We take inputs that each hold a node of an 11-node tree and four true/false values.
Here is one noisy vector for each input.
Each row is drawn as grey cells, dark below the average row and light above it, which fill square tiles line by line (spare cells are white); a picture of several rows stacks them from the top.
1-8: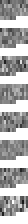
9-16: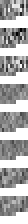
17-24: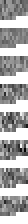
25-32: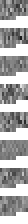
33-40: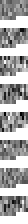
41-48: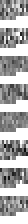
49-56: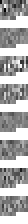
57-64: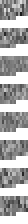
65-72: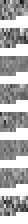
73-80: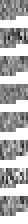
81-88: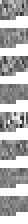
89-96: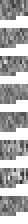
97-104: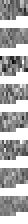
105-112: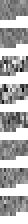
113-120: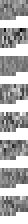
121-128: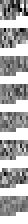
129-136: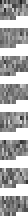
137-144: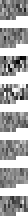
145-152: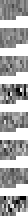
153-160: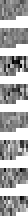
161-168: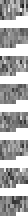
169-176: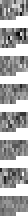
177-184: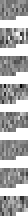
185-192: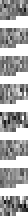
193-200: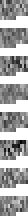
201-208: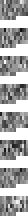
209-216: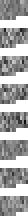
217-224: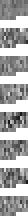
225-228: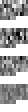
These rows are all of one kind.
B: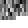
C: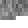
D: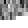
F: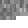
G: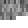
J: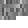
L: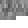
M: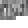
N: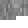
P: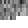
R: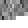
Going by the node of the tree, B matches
F and N.
